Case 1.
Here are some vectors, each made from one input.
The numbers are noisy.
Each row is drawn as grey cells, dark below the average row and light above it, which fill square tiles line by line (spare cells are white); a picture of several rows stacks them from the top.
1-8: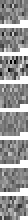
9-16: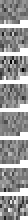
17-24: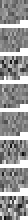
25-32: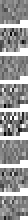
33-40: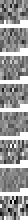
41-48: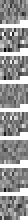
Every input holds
a point on a 5-point line.
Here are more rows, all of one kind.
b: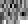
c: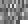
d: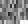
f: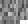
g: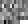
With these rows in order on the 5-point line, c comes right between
d and f.
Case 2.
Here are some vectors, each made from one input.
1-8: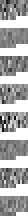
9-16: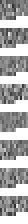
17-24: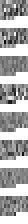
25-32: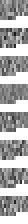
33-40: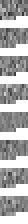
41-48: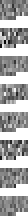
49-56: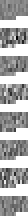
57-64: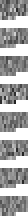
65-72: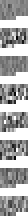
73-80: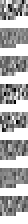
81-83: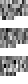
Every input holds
a point on an 8-point line.
